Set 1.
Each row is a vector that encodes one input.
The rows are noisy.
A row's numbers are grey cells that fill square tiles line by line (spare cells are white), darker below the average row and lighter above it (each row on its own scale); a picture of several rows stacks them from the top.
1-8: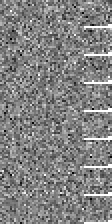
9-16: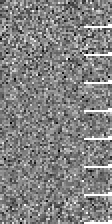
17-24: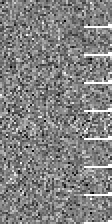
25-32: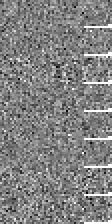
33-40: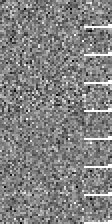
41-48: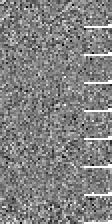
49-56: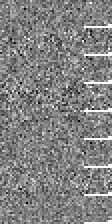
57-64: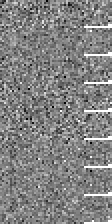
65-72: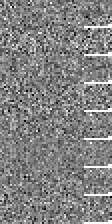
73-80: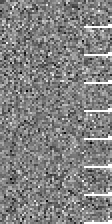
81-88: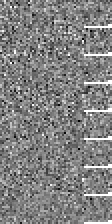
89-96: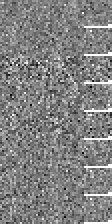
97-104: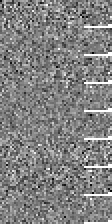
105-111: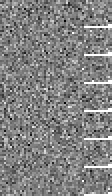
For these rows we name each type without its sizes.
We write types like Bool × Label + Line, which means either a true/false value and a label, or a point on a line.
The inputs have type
Bool × Bool × Bool + Unit.
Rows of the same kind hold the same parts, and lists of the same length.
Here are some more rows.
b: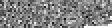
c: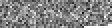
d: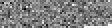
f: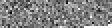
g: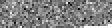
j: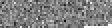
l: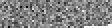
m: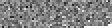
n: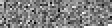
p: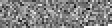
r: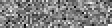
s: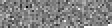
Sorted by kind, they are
b, d, f, g, j, l, m, n, r, s
c, p

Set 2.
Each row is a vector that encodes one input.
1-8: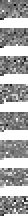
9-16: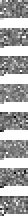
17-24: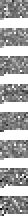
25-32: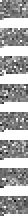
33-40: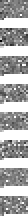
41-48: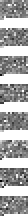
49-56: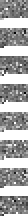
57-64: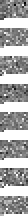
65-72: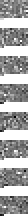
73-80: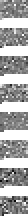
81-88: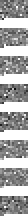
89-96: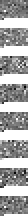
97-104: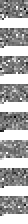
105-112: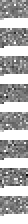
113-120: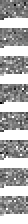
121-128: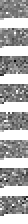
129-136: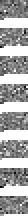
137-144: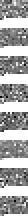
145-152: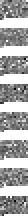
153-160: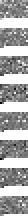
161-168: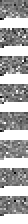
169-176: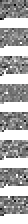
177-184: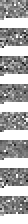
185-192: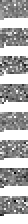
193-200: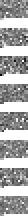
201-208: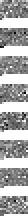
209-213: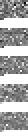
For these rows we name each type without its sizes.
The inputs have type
Circle.
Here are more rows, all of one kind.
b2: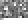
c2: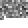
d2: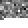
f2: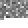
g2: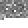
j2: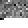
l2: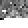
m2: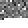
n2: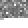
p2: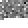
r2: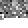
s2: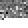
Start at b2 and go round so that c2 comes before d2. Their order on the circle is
b2, n2, f2, g2, c2, r2, s2, d2, l2, j2, m2, p2.
